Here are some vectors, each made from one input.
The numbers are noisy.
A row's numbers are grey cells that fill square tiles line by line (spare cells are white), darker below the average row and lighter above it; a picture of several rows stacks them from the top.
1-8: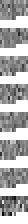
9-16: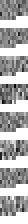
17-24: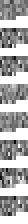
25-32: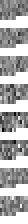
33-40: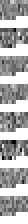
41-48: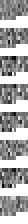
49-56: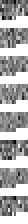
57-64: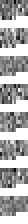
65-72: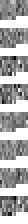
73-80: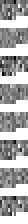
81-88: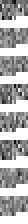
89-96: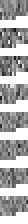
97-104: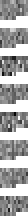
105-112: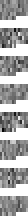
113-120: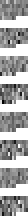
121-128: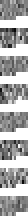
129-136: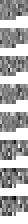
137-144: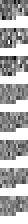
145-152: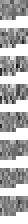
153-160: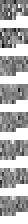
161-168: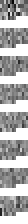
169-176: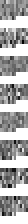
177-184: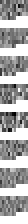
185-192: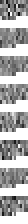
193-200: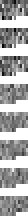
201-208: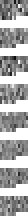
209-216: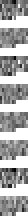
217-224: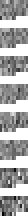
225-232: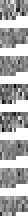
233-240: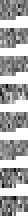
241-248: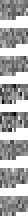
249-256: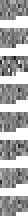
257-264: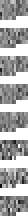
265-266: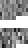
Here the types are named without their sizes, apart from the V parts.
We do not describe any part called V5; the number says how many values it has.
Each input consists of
either a point on a line, or a list of items, each a label and a value of V5.
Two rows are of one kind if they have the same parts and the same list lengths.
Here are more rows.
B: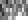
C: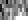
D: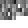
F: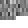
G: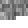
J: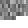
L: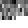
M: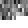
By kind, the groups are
B, C
D, L, M
F, J
G

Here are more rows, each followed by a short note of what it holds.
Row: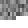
a list of two items
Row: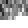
the empty list
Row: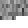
a list of one item
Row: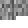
a list of one item
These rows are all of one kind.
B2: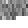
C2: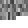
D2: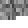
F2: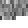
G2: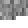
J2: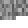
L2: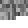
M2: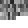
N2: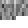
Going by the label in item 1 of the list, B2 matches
D2 and J2.
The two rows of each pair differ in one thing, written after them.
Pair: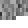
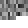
the label in item 1 of the list
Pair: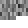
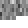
the value of V5 in item 2 of the list
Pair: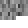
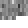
the label in item 2 of the list
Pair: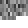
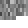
the value of V5 in item 2 of the list
